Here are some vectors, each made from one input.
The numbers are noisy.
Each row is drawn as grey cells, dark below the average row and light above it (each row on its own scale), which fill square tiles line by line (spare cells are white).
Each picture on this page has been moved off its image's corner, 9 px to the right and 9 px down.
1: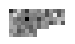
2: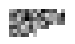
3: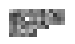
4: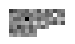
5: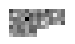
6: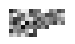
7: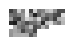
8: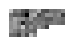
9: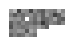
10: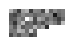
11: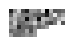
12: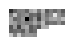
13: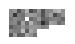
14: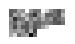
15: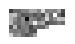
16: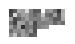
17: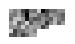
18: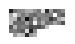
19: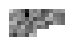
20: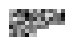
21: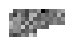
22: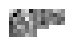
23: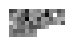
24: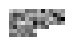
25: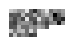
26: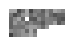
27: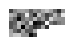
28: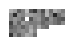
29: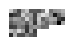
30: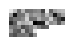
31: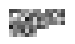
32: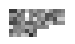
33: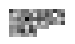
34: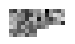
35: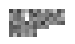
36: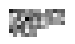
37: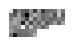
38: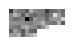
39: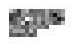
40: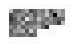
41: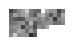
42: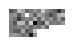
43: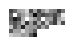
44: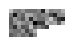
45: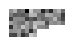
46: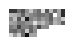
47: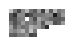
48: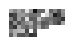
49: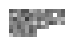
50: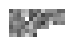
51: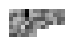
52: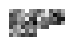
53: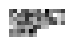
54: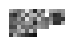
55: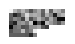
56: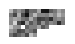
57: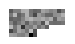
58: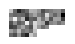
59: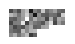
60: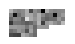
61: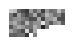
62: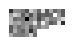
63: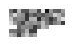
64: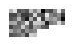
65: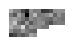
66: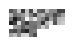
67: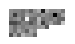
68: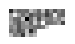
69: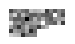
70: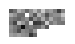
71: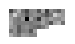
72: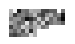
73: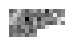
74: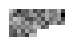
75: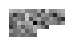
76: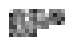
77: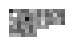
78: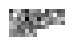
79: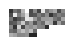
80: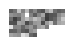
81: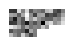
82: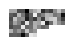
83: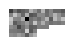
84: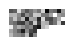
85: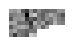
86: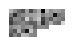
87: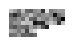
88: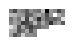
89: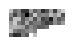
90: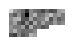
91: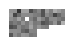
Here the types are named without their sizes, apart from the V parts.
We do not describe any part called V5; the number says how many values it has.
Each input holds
a true/false value, together with either a point on a line, or a value of V5.
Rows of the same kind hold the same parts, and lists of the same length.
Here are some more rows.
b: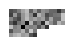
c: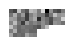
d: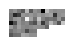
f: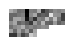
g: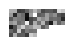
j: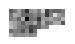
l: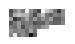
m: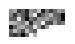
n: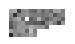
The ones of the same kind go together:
b, d, l, n
c, f, g, j, m

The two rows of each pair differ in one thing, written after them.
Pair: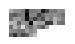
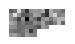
the true/false value
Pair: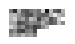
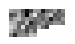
the true/false value
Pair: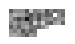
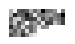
the true/false value
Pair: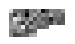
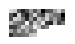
the place on the line
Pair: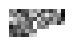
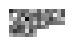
the true/false value
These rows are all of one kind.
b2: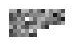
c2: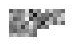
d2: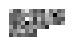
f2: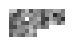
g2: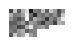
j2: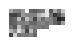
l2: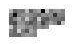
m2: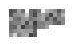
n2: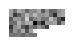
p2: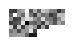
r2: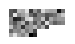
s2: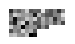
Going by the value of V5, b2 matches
d2, p2, r2 and s2.
